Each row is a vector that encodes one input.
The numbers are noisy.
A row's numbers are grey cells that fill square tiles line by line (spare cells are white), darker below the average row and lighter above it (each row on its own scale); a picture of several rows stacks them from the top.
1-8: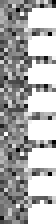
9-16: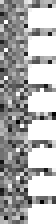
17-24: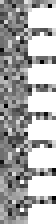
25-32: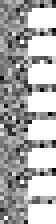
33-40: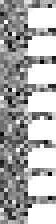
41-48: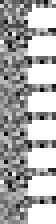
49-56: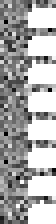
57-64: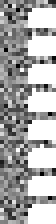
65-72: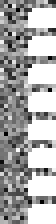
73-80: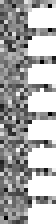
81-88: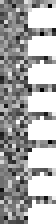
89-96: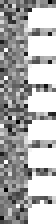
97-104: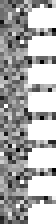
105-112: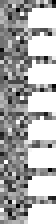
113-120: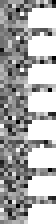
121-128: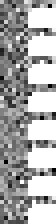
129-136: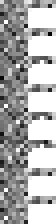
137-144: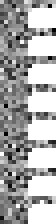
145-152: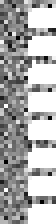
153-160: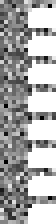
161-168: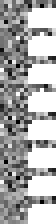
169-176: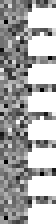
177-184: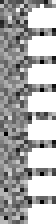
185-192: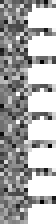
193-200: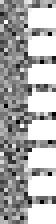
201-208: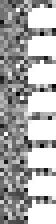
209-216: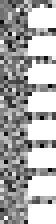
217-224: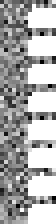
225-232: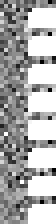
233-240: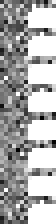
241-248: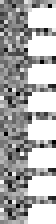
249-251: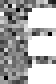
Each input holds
a point on an 11-point line.
